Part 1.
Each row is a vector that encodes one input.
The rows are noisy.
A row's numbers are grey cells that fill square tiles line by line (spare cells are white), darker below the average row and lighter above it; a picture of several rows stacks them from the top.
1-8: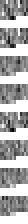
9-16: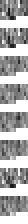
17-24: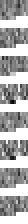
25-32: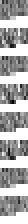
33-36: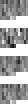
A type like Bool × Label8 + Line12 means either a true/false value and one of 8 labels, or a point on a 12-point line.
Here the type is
Line3 × Line3 + Line5.
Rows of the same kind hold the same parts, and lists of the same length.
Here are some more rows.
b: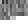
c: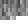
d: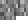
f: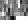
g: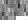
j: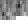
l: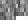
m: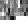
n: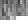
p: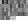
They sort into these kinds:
b, c, d, g, j, l, n, p
f, m

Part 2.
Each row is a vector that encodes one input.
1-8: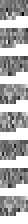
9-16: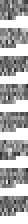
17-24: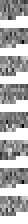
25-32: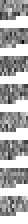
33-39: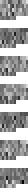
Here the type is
Bool × Bool × Bool + Line5.
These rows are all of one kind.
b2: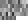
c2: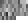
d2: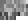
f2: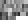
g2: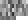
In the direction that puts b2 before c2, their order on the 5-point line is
g2, b2, c2, d2, f2.
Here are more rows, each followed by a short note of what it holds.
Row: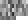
a point on a 5-point line
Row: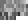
a point on a 5-point line
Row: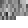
a point on a 5-point line
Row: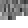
three true/false values
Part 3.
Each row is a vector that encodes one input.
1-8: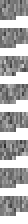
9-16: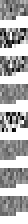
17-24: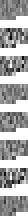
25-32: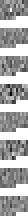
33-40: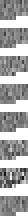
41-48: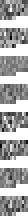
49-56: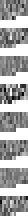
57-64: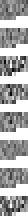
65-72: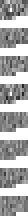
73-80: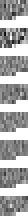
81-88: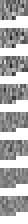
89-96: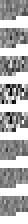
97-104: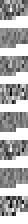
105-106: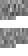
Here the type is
List2(Line4 × Line6).
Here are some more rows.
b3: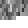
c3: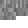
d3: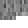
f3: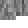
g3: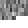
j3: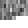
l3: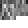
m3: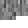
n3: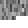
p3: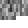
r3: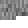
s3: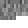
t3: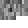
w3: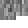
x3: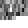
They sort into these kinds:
b3, c3, f3, g3, n3, r3, x3
d3, j3, m3, p3, s3, t3, w3
l3

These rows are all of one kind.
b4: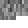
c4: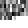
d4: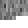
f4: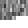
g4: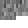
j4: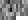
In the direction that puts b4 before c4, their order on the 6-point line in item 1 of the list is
g4, b4, d4, f4, j4, c4.
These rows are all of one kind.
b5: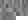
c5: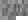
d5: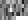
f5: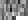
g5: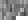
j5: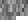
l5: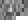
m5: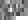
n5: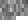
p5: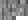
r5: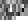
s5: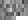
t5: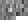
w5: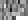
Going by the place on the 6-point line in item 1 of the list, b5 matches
l5, m5 and s5.
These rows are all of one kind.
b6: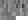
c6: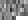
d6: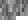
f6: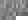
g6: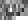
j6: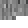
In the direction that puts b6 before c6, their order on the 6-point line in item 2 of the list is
j6, d6, b6, c6, f6, g6.
